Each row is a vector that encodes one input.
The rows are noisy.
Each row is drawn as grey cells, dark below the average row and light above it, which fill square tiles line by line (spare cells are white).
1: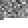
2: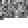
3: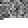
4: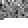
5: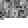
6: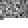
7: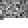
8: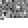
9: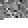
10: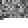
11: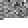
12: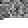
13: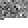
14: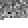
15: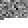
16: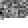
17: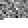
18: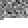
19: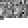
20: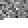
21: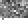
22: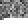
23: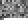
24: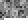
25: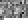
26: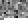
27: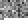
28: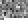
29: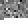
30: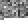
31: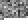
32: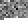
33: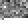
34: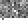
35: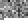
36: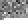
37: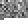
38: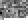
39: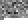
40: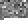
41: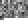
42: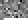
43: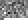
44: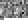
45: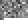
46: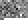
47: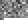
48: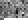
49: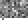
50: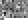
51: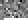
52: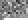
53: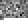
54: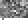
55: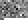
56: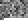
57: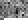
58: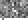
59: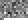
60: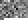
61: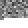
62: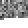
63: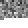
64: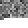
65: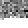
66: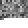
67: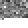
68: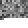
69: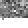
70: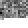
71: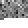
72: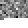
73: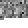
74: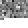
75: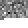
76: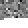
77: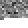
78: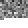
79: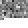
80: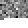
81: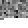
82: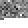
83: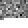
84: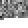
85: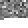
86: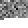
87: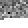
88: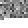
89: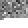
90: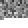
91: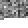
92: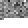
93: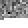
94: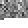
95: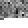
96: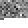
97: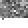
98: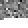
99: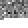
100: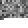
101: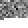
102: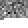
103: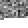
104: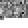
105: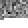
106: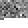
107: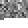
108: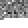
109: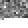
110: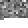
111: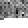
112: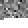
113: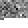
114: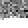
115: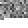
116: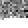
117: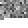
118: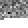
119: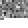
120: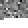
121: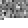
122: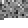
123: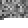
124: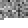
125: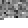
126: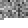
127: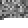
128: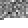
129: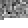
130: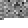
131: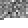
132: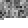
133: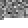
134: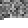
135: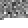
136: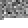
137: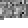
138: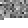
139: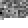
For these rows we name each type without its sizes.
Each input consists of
either a point on a circle, or a fixed value, or a node of a tree, or four true/false values.
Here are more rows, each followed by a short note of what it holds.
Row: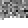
a fixed value
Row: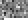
four true/false values
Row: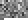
four true/false values
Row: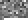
a point on a circle
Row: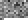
a point on a circle
